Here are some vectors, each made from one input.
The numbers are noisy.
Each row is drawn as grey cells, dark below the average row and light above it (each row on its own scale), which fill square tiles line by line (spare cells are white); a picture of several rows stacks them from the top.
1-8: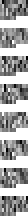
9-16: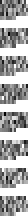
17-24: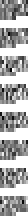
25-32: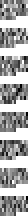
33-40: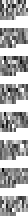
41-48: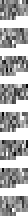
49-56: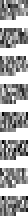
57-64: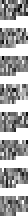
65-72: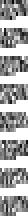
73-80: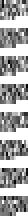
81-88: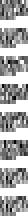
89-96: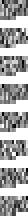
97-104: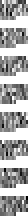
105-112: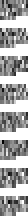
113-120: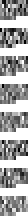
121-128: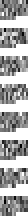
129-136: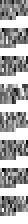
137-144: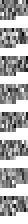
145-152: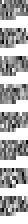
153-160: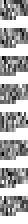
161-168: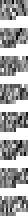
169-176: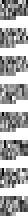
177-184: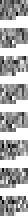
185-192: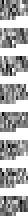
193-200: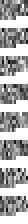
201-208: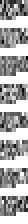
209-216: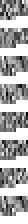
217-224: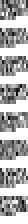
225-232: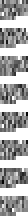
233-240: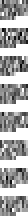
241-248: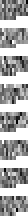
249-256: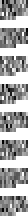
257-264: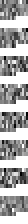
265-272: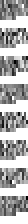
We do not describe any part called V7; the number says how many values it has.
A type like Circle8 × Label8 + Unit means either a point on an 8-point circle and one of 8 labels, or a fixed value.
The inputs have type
Bool × (Line4 + V7) + List2(Line9).
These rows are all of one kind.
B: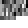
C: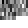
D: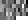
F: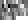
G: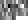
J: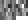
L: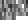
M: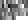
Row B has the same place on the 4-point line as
D and J.
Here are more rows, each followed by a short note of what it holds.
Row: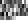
a list of two items
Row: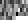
a list of two items
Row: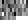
a point on a 4-point line and a true/false value
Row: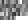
a true/false value and a value of V7
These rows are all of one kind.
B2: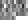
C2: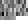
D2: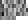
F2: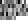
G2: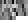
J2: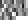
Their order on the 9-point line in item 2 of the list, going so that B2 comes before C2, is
B2, D2, C2, F2, J2, G2.
